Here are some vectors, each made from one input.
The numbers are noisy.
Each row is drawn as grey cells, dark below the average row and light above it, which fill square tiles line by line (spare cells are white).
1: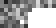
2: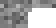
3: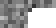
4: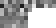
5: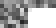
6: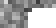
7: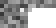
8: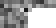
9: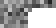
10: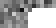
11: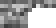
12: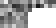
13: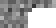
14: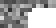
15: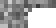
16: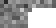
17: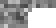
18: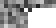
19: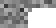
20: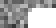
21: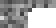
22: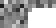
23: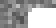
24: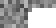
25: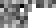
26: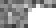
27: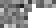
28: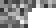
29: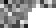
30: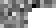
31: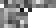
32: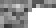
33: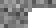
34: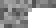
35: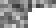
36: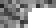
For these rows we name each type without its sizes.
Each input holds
a point on a line, together with either a fixed value, or three true/false values.
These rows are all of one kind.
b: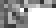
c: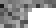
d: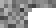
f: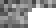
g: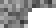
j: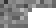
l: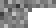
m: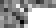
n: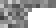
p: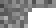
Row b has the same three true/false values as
d and n.
